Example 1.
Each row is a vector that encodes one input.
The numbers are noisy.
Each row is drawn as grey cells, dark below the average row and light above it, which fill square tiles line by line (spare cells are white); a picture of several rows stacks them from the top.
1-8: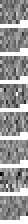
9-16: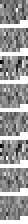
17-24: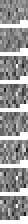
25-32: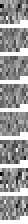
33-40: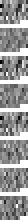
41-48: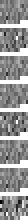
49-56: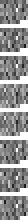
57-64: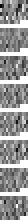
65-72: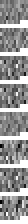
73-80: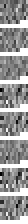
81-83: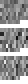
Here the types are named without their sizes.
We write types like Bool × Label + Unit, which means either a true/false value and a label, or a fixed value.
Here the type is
Line.
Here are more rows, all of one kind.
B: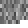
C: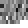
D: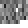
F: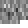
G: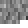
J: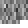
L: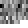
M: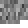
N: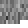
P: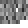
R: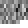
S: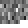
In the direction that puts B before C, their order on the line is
S, D, P, B, M, N, G, F, J, R, C, L.
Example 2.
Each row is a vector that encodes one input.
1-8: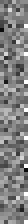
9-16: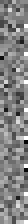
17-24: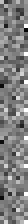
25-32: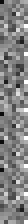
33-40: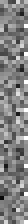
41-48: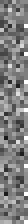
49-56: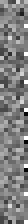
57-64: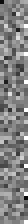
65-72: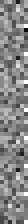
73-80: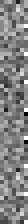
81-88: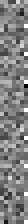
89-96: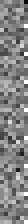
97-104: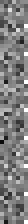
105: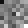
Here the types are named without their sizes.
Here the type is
Circle.
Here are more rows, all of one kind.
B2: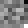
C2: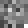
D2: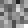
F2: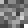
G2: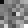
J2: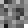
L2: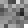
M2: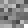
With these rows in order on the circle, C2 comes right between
F2 and G2.
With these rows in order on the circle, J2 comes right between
F2 and L2.
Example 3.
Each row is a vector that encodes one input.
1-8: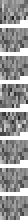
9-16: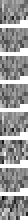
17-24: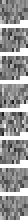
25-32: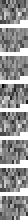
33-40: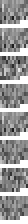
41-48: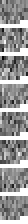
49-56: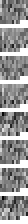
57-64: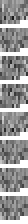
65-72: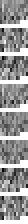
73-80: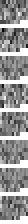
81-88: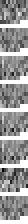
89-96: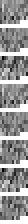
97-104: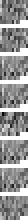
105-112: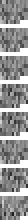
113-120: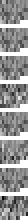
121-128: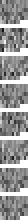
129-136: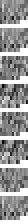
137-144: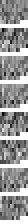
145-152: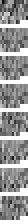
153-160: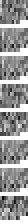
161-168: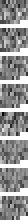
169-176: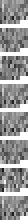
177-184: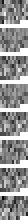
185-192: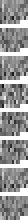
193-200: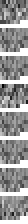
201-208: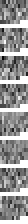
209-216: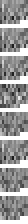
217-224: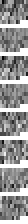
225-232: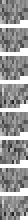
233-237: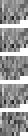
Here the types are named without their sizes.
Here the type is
Label.
